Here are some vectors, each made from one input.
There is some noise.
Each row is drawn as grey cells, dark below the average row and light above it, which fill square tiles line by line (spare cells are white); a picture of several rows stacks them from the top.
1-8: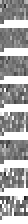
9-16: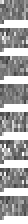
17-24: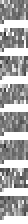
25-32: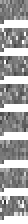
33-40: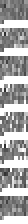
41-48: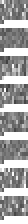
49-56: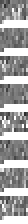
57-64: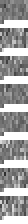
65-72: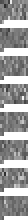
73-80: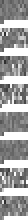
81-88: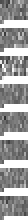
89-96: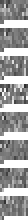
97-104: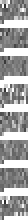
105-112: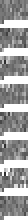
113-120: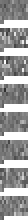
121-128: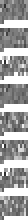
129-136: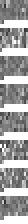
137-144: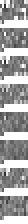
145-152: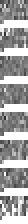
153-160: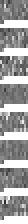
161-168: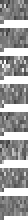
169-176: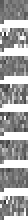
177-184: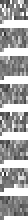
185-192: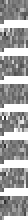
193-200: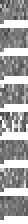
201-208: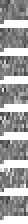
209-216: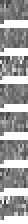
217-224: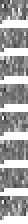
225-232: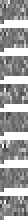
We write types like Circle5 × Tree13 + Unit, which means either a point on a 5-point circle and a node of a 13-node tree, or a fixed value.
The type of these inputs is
(Bool × Bool × Bool × Bool + Unit) × Line6.
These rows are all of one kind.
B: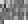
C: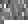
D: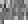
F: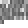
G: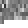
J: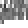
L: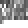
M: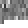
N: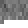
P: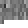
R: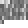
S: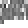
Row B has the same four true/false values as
C, F, G and R.
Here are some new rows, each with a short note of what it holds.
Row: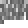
a point on a 6-point line and four true/false values
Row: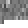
a point on a 6-point line and four true/false values
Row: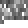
a point on a 6-point line and four true/false values
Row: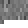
a point on a 6-point line and four true/false values
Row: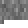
a point on a 6-point line
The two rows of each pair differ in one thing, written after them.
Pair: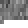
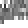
one of the four true/false values
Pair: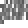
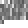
the place on the 6-point line
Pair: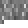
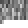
the place on the 6-point line
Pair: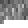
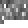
the place on the 6-point line
